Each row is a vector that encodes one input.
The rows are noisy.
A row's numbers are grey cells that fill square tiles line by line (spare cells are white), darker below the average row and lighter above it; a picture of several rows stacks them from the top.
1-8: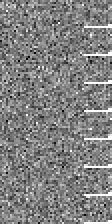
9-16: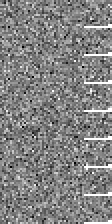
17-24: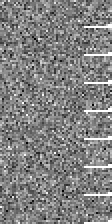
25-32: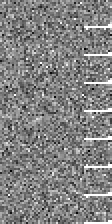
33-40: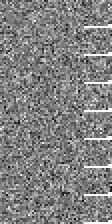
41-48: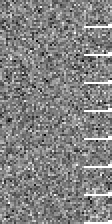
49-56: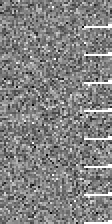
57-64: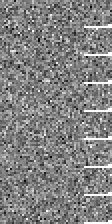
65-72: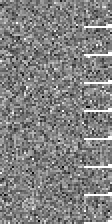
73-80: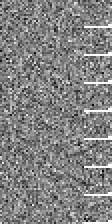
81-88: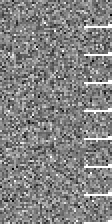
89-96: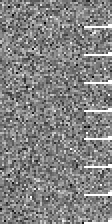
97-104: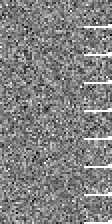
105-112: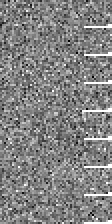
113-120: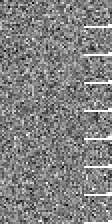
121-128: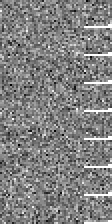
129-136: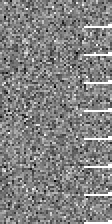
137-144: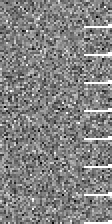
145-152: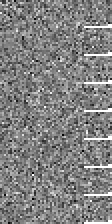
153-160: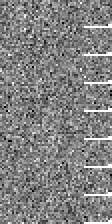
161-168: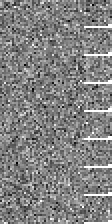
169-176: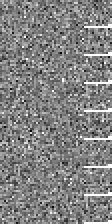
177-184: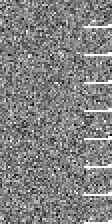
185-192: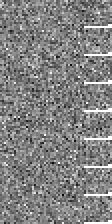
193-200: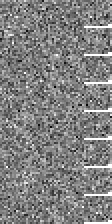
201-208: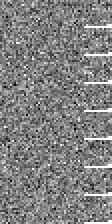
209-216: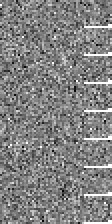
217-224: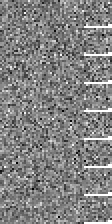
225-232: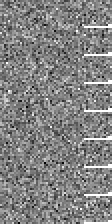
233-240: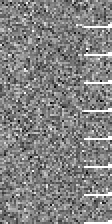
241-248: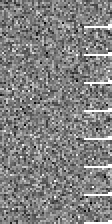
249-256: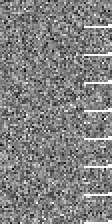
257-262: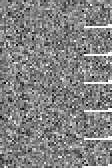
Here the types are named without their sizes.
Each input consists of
a point on each of three circles and four true/false values, together with either a point on a circle, or a fixed value.
